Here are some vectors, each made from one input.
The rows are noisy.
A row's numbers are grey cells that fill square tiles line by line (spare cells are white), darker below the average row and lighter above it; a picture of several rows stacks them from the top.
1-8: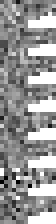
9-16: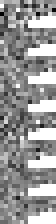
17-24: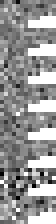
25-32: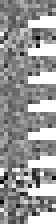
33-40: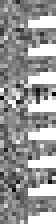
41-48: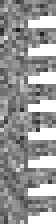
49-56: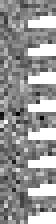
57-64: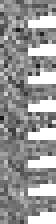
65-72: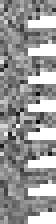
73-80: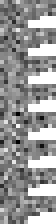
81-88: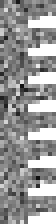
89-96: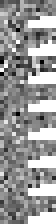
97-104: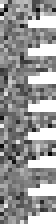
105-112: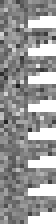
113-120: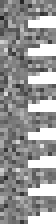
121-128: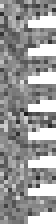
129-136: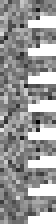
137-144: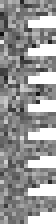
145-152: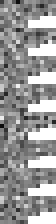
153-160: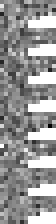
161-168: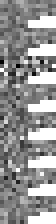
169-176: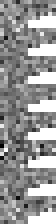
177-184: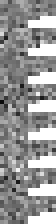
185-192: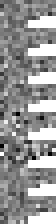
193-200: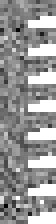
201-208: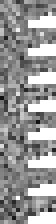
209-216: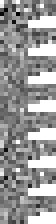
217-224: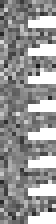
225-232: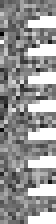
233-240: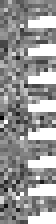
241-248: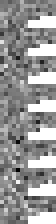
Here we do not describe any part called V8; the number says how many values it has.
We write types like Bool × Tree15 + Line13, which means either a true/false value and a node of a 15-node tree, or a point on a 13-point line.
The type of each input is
Line9 × (Tree10 + Unit) + List2(Line7 × V8).
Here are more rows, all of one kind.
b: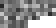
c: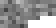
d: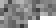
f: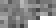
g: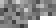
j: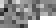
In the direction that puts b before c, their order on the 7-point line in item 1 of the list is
g, f, b, c, d, j.
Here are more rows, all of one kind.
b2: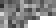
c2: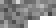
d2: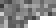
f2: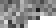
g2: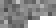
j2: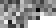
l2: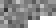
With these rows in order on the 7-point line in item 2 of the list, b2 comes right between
f2 and l2.
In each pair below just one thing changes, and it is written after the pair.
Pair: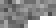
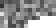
the place on the 7-point line in item 2 of the list
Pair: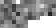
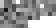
the value of V8 in item 2 of the list
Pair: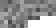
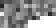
the value of V8 in item 2 of the list
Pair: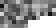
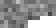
the place on the 7-point line in item 2 of the list
